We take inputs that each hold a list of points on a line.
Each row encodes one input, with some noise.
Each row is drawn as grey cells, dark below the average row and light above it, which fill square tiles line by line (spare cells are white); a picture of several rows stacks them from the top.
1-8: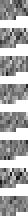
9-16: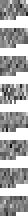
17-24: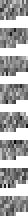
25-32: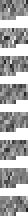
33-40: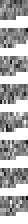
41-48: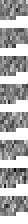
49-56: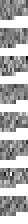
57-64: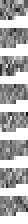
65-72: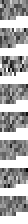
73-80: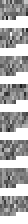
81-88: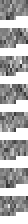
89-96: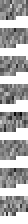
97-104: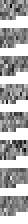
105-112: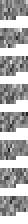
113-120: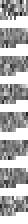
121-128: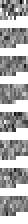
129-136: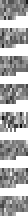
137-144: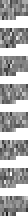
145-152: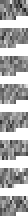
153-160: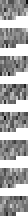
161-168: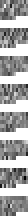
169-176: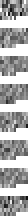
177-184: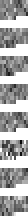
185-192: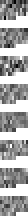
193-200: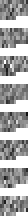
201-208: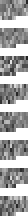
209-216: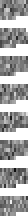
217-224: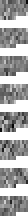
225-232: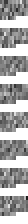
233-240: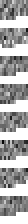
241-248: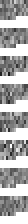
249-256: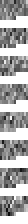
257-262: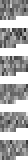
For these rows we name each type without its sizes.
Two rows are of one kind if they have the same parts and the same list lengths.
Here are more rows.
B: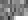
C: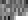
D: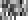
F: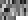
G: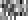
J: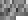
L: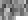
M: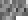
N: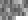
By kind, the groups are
B, C, L, N
D, G
F, J, M

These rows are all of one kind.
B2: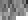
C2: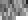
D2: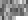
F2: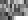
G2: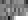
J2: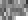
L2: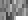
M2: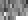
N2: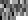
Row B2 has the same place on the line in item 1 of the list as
C2, D2 and J2.
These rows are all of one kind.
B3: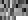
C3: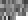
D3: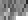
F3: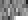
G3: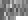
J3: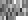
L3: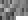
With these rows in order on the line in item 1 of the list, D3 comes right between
C3 and F3.
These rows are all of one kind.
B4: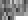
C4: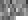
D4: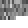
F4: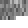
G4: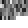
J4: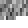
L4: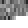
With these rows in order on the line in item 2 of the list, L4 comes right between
D4 and G4.
